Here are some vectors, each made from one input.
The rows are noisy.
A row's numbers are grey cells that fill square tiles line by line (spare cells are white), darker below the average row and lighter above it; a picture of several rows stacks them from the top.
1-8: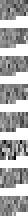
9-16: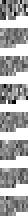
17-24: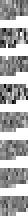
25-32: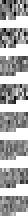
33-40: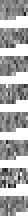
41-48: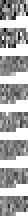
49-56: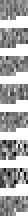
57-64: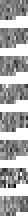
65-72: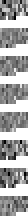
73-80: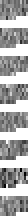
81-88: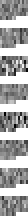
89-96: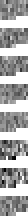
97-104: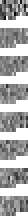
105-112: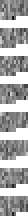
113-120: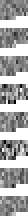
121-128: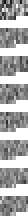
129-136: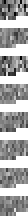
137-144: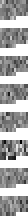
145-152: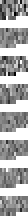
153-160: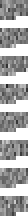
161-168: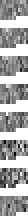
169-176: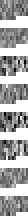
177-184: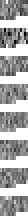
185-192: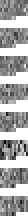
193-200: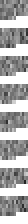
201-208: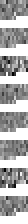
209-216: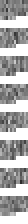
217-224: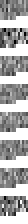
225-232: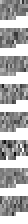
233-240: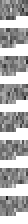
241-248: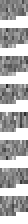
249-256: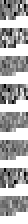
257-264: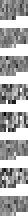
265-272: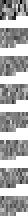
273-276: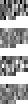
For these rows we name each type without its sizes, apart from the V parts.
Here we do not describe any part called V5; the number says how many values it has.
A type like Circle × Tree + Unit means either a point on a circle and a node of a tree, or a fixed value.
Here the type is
Bool × Bool × Bool × Bool × (Tree + V5) + Label × Line.
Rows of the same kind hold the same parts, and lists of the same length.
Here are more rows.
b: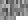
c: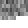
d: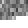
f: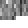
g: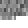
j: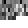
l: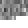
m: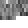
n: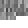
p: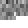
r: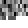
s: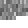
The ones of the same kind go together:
b, c, d, g, l, n, p, s
f, m
j, r

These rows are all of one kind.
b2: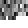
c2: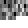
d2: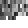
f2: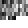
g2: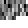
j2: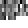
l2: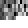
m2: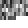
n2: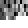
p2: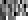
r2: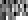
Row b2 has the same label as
d2 and f2.
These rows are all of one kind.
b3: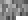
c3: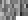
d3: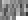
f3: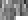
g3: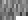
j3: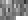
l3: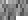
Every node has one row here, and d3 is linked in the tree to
c3 and g3.
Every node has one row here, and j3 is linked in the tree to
f3.
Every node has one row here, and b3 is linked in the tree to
l3.
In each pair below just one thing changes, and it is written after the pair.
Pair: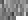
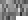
one of the four true/false values
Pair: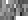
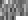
one of the four true/false values
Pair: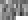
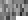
one of the four true/false values
